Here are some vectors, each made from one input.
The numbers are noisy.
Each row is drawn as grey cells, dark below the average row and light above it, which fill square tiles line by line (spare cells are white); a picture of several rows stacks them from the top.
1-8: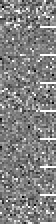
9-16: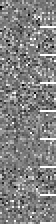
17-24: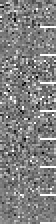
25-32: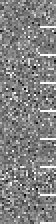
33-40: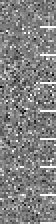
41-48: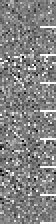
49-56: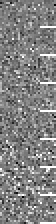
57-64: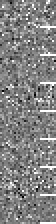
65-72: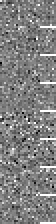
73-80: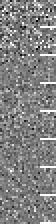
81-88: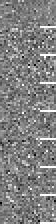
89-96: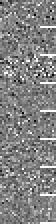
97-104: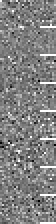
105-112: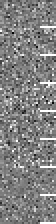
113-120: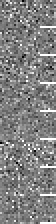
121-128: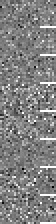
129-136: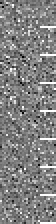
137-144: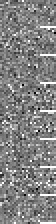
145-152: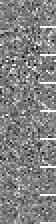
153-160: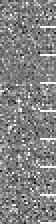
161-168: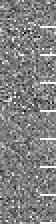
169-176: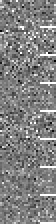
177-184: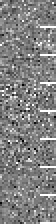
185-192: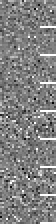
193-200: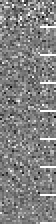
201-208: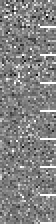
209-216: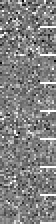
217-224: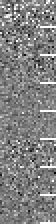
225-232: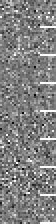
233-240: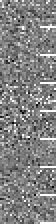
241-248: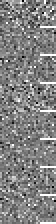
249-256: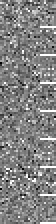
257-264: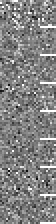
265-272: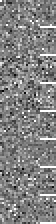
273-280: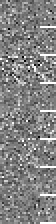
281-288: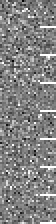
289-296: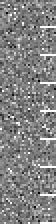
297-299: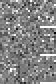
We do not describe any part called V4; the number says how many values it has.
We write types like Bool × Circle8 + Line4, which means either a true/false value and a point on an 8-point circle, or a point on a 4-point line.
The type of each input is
(Bool × Line8 + List3(V4)) × Line6.
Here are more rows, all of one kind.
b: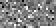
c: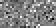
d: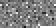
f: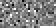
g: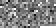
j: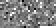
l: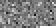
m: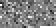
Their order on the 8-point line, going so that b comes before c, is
b, g, c, j, d, l, m, f.
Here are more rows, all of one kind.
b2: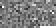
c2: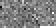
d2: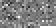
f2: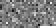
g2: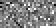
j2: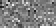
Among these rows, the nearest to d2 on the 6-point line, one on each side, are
g2 and j2.
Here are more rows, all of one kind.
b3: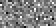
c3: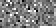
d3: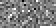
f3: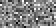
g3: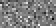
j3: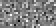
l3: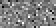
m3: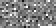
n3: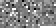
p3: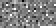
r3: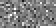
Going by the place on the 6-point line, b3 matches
g3 and l3.
